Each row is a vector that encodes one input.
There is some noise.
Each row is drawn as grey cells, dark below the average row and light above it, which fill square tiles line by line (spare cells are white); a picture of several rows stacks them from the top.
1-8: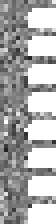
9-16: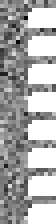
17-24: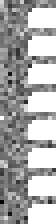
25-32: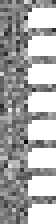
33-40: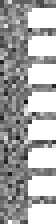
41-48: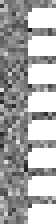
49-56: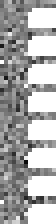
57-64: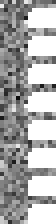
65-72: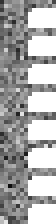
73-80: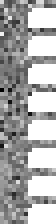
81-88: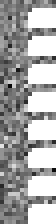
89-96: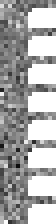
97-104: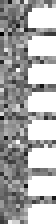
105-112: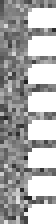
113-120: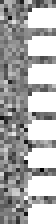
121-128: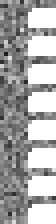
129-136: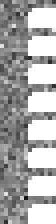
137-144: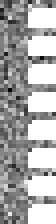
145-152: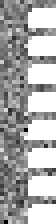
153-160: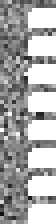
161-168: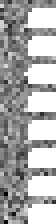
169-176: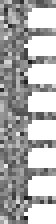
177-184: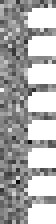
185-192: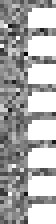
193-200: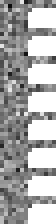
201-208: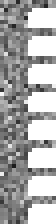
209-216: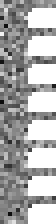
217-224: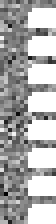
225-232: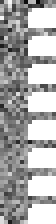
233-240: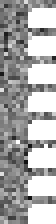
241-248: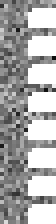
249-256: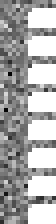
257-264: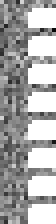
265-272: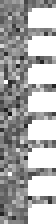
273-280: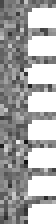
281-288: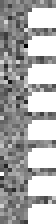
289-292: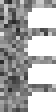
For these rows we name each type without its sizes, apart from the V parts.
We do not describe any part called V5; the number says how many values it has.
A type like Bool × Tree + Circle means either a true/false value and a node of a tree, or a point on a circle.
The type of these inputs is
(Label + Line) × List(V5).
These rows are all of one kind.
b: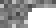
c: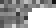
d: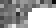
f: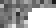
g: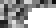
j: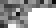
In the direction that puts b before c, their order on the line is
f, b, j, d, c, g.
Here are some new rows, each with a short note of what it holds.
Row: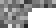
a label, together with a list of two items
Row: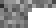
a label, together with a list of one item
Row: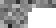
a point on a line, together with the empty list
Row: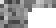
a point on a line, together with a list of two items
